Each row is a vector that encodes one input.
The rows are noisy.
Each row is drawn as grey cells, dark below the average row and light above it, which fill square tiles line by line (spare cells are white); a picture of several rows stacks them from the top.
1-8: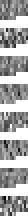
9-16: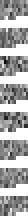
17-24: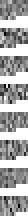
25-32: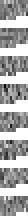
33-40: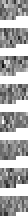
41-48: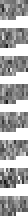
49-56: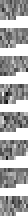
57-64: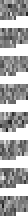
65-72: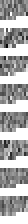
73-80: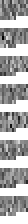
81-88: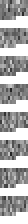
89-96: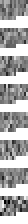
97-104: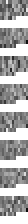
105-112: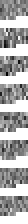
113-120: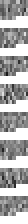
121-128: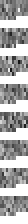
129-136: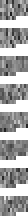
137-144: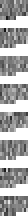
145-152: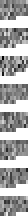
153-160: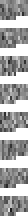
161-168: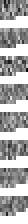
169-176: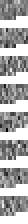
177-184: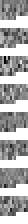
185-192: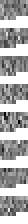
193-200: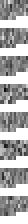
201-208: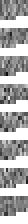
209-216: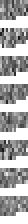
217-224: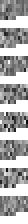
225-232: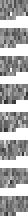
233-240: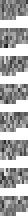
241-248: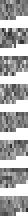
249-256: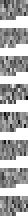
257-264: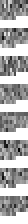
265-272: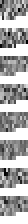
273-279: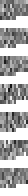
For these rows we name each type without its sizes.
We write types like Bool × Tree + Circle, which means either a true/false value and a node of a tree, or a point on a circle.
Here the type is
List(Circle).
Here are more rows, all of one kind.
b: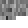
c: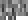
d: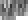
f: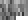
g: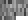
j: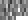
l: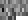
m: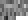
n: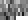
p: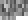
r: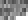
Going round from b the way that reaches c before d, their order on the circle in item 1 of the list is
b, g, m, n, f, l, j, c, p, d, r.
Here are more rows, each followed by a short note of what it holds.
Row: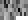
a list of one item
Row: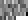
a list of two items
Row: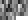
a list of three items
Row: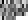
the empty list
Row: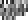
the empty list
